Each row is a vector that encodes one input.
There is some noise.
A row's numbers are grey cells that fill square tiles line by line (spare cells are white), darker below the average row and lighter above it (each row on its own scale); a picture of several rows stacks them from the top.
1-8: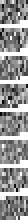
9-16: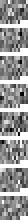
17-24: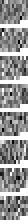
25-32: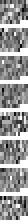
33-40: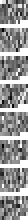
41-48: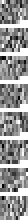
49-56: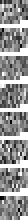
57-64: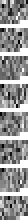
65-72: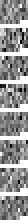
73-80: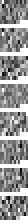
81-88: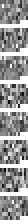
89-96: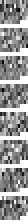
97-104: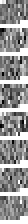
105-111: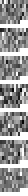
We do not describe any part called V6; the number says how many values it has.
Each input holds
a point on an 8-point line, together with either a fixed value, or a true/false value and a value of V6.
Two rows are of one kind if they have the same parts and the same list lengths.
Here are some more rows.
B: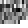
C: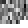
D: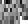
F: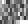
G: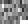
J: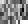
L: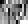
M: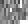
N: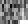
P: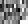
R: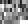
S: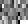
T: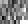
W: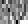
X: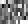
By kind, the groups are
B, J, P, S, T, X
C, D, F, G, L, M, N, R, W

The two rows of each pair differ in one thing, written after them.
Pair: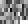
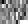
the value of V6
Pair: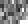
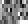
the true/false value
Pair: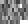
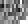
the value of V6
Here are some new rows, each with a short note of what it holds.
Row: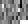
a point on an 8-point line
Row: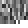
a point on an 8-point line
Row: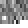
a point on an 8-point line, a true/false value and a value of V6
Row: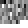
a point on an 8-point line, a true/false value and a value of V6
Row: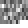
a point on an 8-point line, a true/false value and a value of V6
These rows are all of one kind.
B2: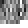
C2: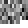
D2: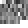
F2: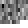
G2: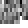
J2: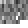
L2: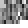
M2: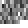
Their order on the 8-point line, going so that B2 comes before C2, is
B2, C2, D2, J2, L2, G2, M2, F2.
